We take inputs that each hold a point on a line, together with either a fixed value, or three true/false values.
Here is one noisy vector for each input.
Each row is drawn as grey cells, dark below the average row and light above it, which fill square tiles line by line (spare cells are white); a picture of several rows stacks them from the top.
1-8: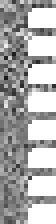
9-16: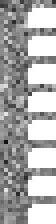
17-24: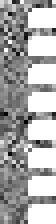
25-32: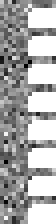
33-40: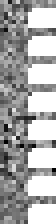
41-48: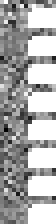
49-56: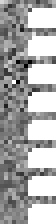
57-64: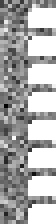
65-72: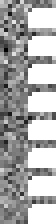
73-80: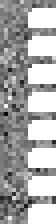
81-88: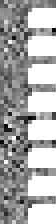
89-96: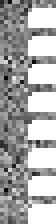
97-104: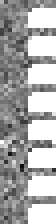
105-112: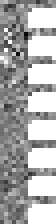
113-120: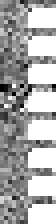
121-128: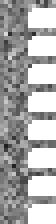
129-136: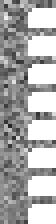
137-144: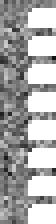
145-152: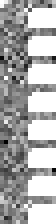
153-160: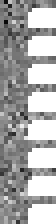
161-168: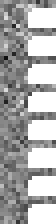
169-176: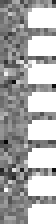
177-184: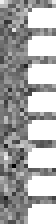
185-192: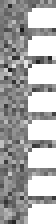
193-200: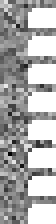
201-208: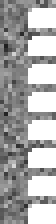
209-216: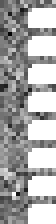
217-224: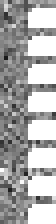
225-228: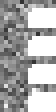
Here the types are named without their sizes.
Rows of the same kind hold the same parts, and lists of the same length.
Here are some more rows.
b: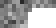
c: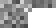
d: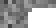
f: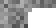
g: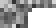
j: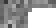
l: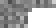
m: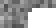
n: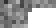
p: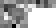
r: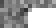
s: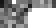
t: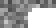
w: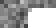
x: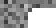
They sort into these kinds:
b, d, j, l, n, p, r, s, t, x
c, f, g, m, w

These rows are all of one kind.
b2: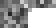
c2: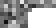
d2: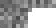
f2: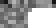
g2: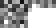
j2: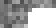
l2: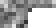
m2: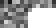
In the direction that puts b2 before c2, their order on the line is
l2, g2, b2, m2, c2, f2, j2, d2.
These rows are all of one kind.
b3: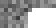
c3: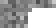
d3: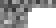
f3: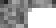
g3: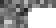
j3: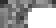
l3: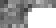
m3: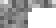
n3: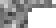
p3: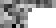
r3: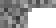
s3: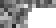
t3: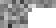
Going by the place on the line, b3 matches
d3 and r3.
